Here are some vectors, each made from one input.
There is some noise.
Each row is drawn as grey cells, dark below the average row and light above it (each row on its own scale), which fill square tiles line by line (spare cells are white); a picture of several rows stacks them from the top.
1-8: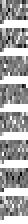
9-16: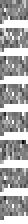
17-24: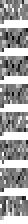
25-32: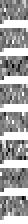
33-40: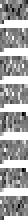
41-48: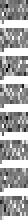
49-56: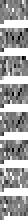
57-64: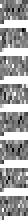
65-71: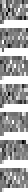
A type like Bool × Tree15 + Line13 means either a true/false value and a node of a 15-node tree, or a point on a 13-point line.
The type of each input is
Bool × Label7.
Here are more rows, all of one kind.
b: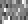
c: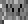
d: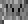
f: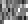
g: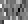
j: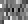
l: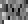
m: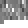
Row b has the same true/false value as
f and m.
